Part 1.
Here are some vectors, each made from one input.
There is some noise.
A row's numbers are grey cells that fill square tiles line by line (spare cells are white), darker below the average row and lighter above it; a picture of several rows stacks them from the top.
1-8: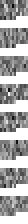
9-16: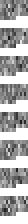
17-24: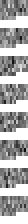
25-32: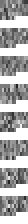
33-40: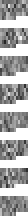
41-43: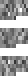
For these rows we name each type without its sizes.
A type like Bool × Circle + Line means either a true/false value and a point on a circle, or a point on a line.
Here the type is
(Bool × Bool × Bool + Unit) × Line.
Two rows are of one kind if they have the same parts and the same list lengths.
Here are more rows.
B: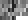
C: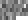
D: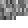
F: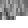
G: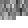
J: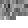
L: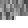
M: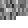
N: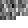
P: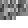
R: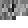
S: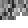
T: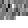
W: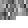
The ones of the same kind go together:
B, C, F, G, J, L, R, S, T, W
D, M, N, P

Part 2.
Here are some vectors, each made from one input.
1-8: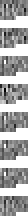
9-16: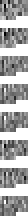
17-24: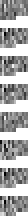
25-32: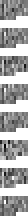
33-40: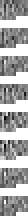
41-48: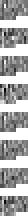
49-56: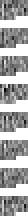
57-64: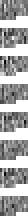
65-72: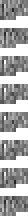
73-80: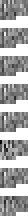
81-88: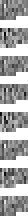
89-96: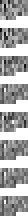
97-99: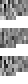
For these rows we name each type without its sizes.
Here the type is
Line + Tree.
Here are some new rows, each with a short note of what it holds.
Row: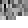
a point on a line
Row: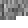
a node of a tree
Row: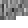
a node of a tree
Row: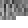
a point on a line
